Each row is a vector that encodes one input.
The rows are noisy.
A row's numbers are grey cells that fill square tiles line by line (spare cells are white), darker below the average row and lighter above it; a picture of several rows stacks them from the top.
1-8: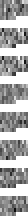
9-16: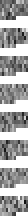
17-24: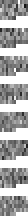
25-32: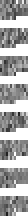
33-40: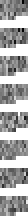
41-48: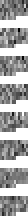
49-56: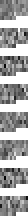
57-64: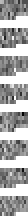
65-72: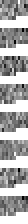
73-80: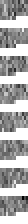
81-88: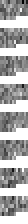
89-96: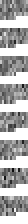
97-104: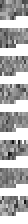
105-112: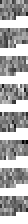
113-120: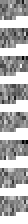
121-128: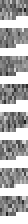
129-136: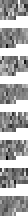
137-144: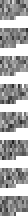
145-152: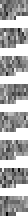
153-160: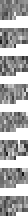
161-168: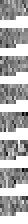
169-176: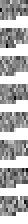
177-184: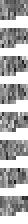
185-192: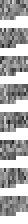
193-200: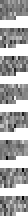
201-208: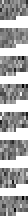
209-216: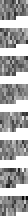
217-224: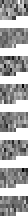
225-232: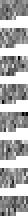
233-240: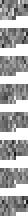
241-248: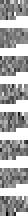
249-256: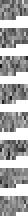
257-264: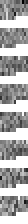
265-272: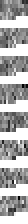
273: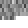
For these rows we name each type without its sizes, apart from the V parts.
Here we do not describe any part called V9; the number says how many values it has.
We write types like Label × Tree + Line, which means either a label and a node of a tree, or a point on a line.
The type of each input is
List(Circle + V9) × Tree.
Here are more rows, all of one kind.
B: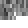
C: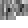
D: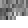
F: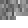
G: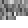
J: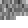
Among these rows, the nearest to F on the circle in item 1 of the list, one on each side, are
B and D.
